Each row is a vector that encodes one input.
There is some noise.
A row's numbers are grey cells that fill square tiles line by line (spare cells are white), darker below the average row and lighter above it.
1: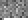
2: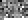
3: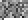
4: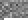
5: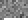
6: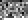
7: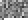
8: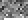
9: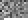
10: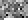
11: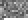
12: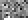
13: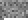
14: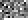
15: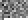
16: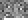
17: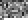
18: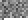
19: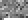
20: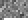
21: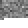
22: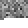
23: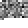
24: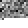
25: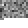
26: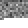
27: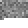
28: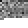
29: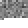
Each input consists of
three true/false values.
